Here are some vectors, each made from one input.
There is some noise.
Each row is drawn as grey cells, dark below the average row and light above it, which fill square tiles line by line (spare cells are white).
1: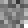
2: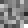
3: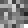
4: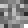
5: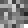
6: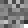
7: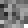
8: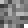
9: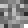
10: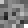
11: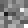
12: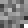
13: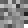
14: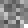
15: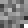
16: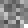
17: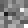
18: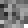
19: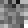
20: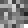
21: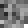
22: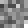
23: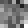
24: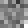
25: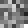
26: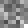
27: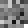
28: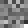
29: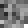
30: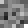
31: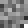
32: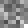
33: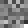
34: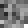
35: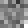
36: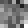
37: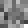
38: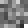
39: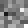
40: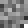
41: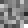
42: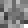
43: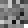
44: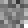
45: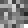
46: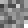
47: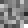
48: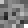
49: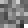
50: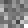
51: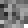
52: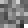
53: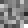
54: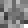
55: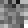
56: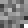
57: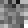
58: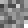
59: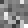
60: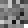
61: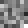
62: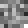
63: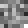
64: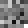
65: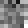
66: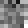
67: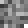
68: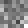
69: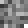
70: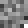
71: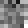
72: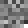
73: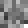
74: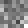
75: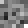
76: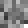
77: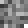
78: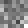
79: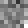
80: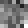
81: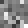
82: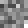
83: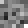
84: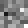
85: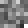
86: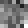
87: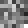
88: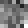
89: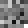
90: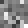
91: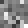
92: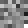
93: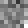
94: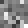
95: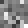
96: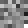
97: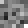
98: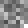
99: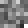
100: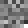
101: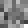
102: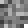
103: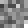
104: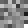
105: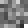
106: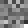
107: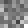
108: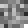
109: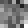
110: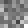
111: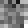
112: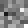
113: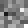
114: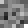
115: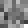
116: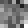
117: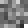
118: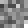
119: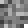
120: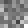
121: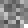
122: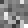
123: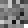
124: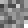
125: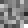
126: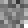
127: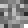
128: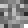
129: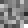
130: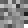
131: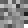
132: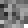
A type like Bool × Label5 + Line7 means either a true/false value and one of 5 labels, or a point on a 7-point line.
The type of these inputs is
Circle20.
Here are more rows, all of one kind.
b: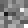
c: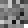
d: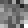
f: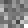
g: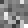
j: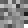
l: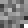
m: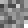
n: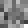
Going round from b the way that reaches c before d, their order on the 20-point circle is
b, n, c, j, g, f, d, m, l.
